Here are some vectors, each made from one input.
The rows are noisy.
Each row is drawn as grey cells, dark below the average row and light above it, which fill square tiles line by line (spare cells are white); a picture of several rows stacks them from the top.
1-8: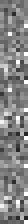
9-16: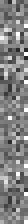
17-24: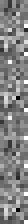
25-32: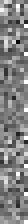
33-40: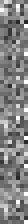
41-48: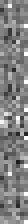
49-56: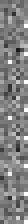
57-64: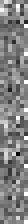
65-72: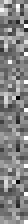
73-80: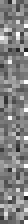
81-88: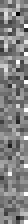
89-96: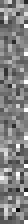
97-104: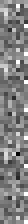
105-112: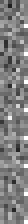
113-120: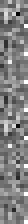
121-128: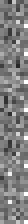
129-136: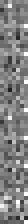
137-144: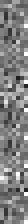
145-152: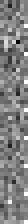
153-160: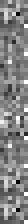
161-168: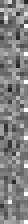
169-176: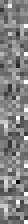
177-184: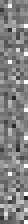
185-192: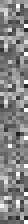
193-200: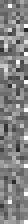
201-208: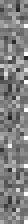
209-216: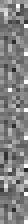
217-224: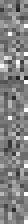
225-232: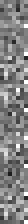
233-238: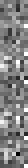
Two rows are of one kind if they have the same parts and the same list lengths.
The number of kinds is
2.
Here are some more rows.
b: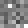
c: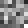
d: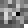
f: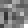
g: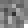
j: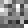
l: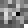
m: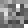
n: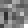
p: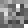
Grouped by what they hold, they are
b, f, g, n
c, d, j, l, m, p

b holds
a point on a 5-point line and a true/false value.
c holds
a point on a 4-point line.
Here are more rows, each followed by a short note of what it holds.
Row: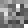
a point on a 4-point line
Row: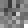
a point on a 5-point line and a true/false value
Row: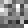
a point on a 4-point line
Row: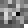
a point on a 4-point line
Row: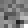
a point on a 5-point line and a true/false value
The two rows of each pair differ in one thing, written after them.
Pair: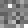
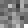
the true/false value
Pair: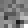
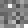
the place on the 5-point line
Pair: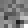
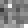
the place on the 5-point line
